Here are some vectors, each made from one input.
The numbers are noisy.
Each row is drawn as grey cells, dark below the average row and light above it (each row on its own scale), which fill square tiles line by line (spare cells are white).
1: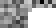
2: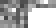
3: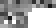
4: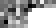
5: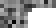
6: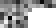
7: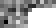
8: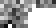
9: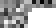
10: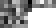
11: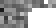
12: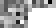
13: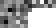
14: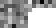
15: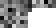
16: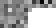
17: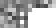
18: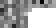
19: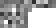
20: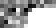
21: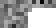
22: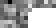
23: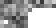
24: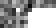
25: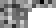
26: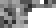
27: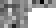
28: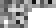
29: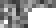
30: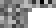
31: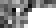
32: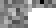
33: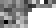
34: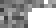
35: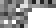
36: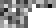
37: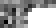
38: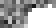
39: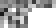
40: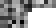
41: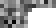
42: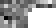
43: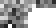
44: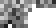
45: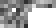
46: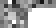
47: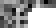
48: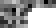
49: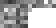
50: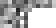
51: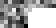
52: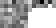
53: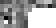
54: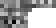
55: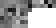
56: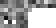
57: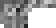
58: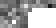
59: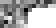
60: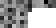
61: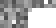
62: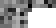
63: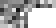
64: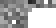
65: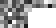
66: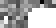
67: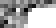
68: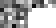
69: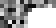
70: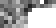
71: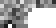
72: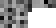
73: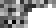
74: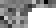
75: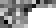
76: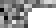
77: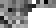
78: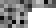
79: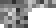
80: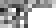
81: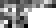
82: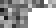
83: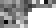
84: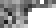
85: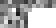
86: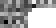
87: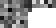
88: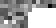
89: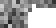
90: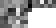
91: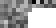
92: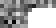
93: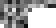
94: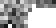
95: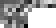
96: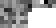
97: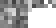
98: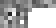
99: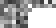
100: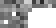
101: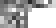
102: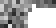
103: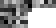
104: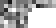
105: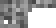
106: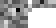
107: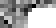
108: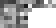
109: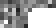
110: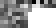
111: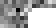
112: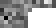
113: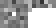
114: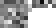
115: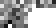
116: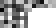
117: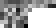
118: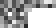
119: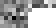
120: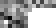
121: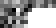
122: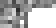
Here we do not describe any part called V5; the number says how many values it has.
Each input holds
a list of up to two items, each a point on a 4-point line and a value of V5.
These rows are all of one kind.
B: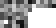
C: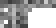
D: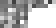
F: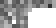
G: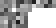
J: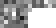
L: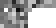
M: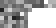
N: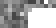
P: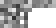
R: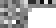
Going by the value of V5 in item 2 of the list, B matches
G and P.
